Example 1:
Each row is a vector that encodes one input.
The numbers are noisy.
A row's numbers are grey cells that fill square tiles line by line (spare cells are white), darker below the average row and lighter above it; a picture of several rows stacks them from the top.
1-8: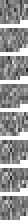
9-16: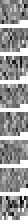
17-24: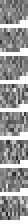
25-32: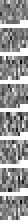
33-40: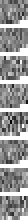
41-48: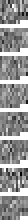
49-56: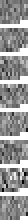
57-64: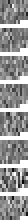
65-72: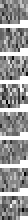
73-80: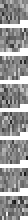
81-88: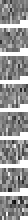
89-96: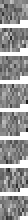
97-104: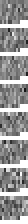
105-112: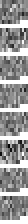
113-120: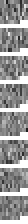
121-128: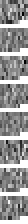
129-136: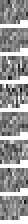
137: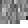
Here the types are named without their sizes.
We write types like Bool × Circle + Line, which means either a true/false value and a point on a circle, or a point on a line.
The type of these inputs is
Label.
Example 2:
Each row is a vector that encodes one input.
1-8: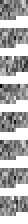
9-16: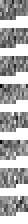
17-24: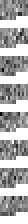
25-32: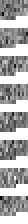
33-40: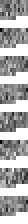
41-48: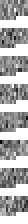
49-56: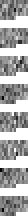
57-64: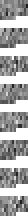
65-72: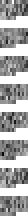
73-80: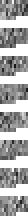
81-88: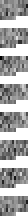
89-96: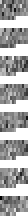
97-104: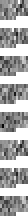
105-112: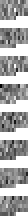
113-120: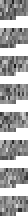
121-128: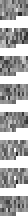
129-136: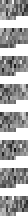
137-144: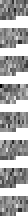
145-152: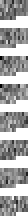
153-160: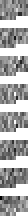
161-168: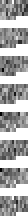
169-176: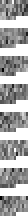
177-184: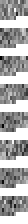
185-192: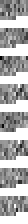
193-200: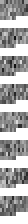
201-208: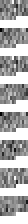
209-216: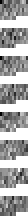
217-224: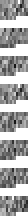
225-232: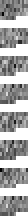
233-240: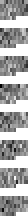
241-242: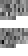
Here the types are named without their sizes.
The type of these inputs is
Line.
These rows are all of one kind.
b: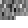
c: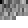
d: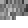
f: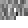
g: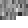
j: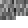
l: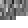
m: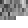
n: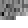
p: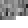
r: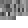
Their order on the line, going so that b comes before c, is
f, d, p, g, l, j, b, n, r, m, c.
